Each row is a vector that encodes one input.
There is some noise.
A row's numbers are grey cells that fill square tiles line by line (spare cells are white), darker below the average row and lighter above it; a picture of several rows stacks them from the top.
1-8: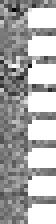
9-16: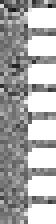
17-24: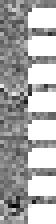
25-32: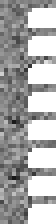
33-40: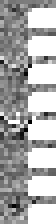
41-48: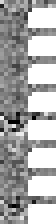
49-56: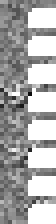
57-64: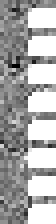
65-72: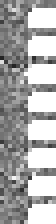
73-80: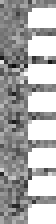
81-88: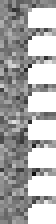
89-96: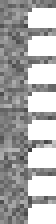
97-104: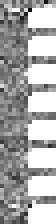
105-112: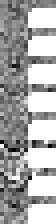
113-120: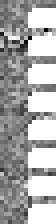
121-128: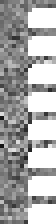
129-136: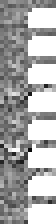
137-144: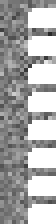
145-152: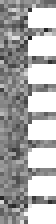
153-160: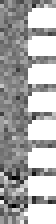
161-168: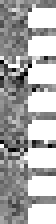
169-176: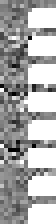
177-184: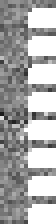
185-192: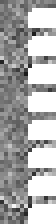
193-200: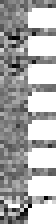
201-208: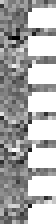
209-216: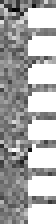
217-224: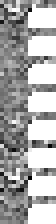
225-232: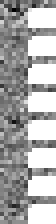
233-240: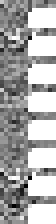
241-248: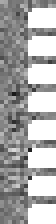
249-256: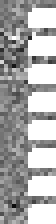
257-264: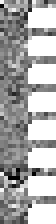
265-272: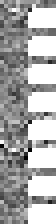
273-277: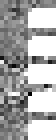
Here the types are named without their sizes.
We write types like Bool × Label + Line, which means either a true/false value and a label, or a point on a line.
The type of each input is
Bool × (Label × Label + Unit) + Line.
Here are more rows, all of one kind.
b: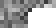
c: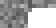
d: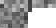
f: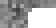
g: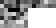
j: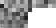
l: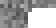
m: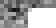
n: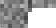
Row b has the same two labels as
j and m.
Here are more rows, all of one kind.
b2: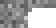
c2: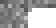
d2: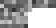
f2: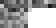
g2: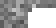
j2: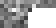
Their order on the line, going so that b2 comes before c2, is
b2, c2, g2, f2, j2, d2.
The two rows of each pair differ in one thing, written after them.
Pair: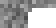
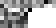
the true/false value
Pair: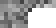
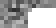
the true/false value
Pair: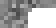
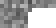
one of the two labels
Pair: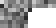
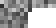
one of the two labels
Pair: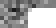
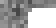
one of the two labels
